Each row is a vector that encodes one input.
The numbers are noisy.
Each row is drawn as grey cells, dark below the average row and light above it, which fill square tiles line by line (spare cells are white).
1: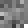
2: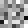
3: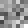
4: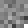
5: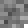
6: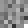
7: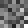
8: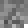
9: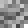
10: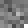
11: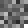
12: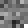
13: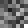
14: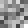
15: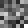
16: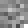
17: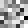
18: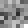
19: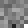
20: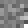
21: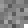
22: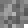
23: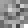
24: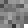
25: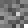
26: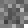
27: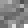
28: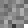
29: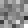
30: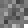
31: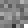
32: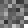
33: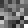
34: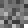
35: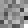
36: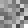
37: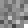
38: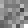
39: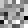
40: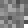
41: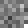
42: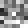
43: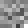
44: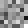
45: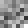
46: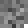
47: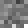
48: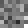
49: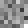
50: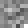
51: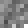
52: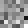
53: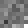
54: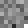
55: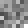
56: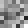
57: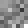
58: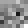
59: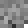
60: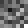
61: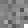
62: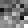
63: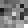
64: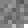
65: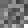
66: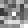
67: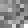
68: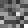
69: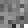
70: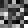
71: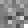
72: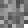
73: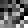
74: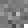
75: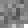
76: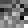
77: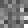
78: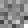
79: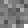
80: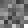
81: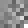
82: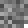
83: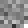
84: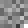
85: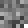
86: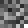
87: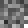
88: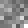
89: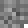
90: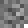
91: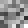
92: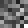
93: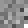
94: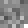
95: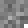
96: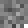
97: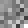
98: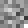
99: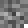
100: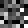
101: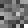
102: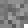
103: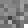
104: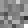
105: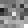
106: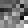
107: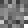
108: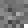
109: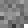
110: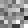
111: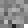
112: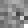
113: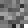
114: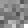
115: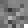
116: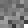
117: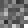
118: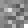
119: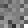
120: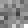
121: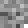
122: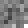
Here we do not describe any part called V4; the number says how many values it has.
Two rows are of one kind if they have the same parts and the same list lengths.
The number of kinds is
3.
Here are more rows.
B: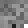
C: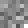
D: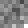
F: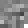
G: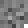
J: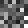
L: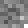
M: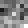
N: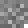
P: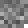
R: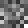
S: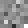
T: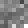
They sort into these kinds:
B, G, R, S
C, D, F, J, L, N, P, T
M

